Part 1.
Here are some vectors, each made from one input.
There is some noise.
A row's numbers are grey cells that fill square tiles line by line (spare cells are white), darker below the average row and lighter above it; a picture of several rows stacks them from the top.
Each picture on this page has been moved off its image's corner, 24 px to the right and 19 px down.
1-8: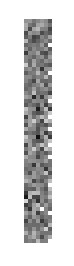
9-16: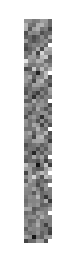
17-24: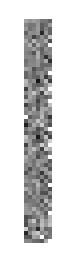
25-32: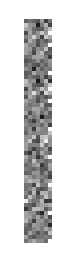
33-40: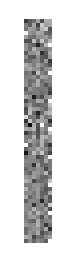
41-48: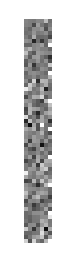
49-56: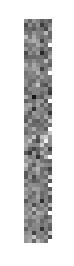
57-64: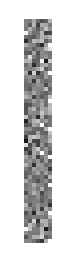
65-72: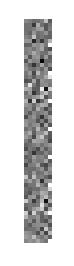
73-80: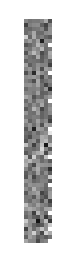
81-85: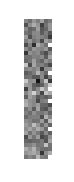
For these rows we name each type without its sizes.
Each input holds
either a fixed value, or a node of a tree, or four true/false values.
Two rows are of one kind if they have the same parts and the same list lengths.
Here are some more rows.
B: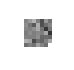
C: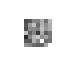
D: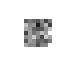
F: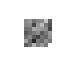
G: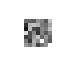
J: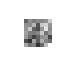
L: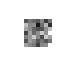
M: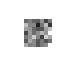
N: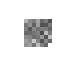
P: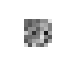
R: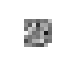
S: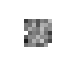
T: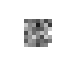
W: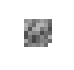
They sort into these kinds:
B, F, N, W
C, G, J, P, R, S
D, L, M, T

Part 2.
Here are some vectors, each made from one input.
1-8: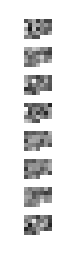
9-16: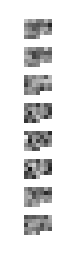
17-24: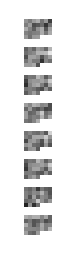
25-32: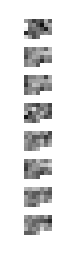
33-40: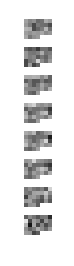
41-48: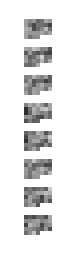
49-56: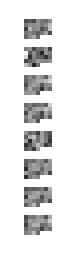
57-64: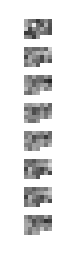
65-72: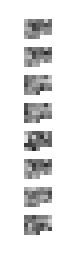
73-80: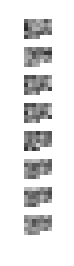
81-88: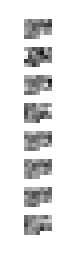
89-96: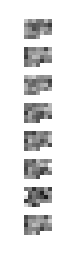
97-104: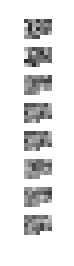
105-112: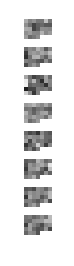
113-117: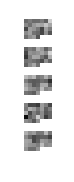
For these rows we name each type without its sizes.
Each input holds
either a point on a line, or four true/false values.
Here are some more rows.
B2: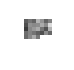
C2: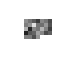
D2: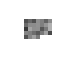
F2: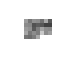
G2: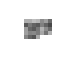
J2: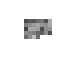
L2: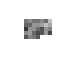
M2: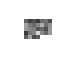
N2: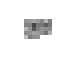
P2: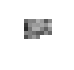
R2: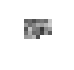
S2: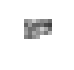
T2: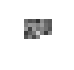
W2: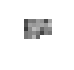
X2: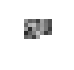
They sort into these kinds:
B2, D2, F2, G2, J2, L2, N2, P2, R2, S2, W2
C2, M2, T2, X2

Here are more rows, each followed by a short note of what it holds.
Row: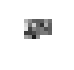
a point on a line
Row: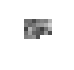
four true/false values
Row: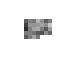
four true/false values
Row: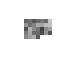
four true/false values
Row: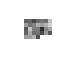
four true/false values
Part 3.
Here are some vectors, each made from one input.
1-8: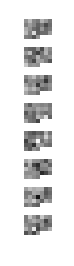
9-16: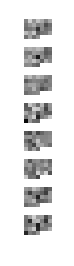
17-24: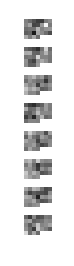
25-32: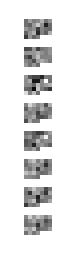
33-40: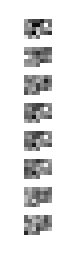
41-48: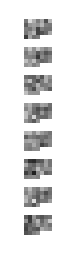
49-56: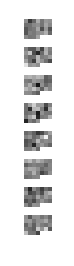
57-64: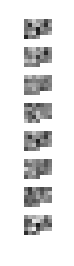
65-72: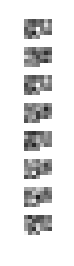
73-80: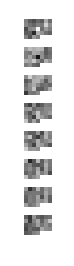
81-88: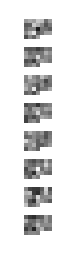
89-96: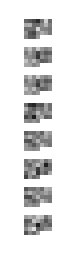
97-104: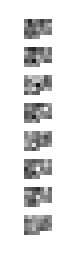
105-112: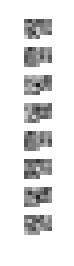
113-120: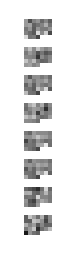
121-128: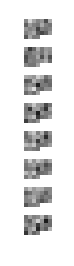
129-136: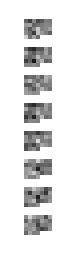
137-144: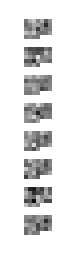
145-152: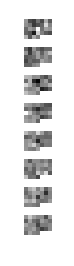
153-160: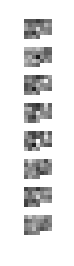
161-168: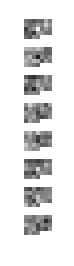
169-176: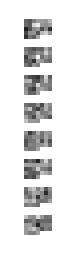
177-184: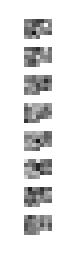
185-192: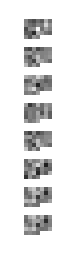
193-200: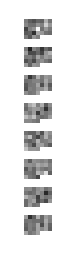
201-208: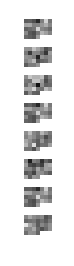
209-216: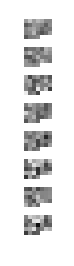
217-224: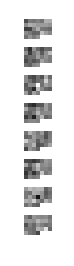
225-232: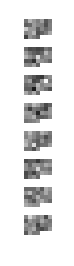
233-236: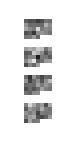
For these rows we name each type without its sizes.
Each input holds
a label and a true/false value.
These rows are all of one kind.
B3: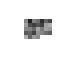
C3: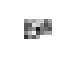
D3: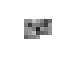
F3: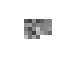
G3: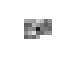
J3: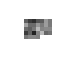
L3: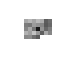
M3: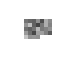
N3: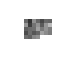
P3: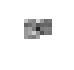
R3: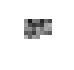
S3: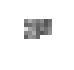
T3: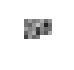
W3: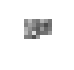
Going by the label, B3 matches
D3, N3 and R3.
